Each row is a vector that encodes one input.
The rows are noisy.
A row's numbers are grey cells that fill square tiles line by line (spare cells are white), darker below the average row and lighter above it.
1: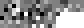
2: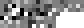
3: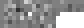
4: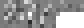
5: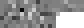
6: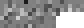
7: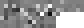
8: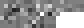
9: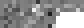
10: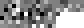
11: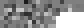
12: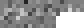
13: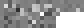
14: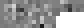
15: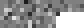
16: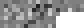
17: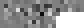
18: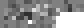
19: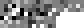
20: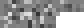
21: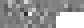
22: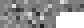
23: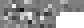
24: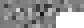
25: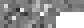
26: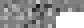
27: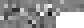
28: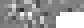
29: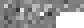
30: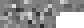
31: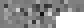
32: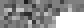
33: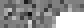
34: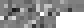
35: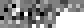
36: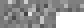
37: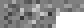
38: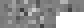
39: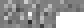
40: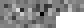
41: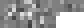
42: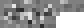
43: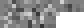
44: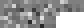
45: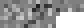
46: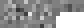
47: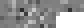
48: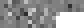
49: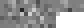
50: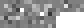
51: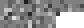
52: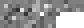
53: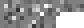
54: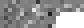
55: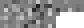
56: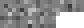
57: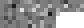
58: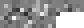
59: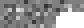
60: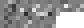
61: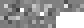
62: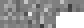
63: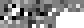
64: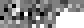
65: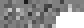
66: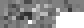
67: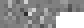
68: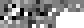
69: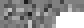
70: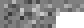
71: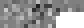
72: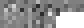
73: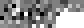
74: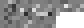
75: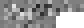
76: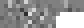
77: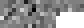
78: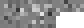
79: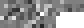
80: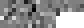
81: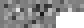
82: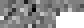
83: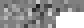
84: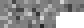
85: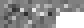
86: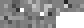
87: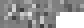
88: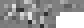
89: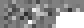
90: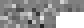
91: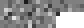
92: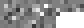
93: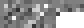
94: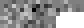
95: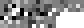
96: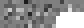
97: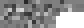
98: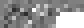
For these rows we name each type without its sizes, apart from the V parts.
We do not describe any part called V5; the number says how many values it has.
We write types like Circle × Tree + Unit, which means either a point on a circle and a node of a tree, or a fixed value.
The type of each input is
Bool × List(Line × V5).
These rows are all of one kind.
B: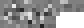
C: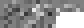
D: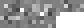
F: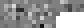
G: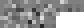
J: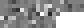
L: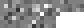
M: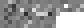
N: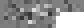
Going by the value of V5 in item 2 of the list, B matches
F and L.
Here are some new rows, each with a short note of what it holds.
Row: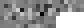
a true/false value, together with a list of one item
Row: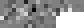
a true/false value, together with a list of one item
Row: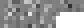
a true/false value, together with a list of two items
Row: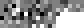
a true/false value, together with the empty list
